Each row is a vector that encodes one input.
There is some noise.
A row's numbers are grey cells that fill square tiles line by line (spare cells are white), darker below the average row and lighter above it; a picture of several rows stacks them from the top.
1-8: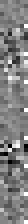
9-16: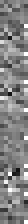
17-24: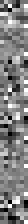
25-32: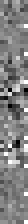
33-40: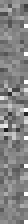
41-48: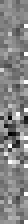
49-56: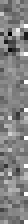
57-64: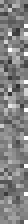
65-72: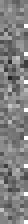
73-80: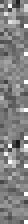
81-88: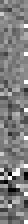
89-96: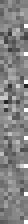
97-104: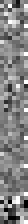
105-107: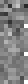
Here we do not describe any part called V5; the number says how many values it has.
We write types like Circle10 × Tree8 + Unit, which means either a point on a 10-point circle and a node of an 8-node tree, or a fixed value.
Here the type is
List2(Bool × V5).
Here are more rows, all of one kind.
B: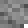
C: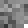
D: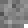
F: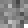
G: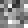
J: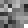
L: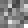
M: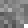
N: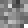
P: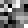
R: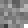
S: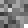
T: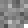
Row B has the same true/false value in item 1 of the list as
F and N.
